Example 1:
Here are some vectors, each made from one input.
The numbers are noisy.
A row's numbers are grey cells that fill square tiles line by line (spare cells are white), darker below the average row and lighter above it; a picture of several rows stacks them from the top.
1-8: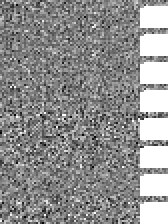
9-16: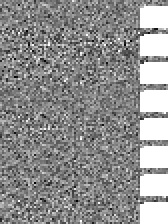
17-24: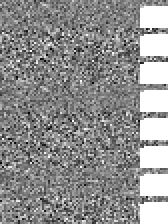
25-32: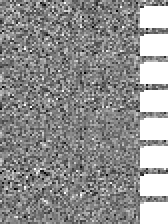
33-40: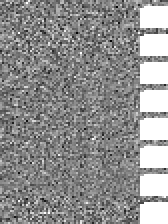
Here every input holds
either a point on a 5-point line, or a point on a 6-point line.
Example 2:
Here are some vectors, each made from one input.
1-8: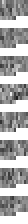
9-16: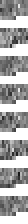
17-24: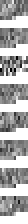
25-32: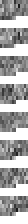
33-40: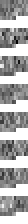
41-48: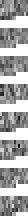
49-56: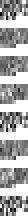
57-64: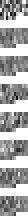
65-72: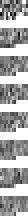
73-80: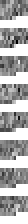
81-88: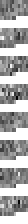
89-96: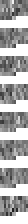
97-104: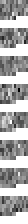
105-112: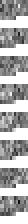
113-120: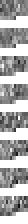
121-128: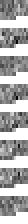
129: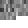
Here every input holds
a list of up to two points on a 6-point line.
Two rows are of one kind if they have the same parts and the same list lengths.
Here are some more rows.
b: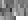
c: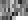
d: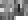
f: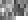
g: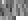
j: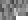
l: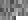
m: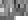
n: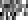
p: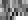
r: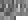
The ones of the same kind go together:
b, g, j, l, r
c, d, f, m, p
n

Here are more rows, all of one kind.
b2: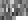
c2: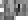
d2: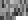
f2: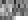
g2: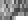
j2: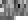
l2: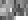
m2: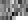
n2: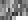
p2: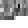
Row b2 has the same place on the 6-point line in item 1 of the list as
m2 and n2.
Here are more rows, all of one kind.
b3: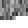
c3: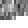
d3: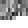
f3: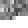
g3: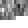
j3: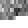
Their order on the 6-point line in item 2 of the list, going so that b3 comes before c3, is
b3, c3, d3, g3, f3, j3.
